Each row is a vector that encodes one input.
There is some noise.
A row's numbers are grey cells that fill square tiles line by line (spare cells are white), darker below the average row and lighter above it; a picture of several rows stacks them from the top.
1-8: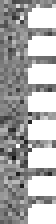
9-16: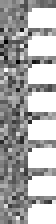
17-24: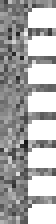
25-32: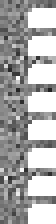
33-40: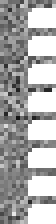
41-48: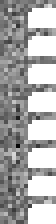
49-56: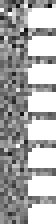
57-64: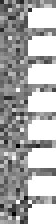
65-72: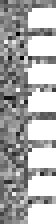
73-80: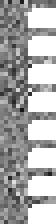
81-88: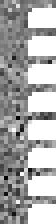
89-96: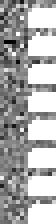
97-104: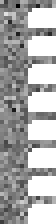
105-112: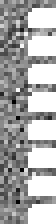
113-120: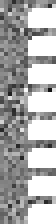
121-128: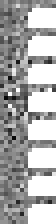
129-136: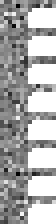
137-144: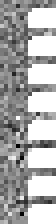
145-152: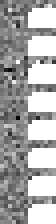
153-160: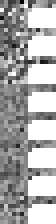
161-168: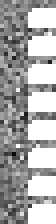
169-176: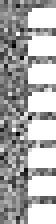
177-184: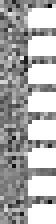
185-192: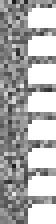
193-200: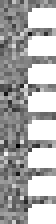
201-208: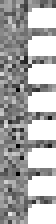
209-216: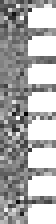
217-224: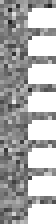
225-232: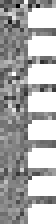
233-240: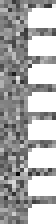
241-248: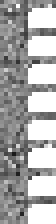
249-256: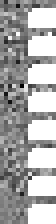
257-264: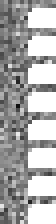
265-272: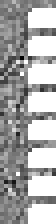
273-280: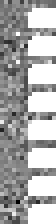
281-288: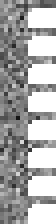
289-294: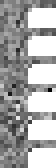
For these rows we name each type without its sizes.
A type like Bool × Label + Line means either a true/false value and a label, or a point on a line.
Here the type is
Line.
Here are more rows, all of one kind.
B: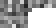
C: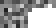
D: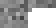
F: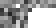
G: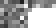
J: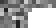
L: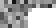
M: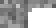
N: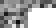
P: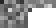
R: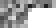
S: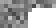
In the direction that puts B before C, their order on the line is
L, G, S, R, F, N, D, M, P, J, B, C.
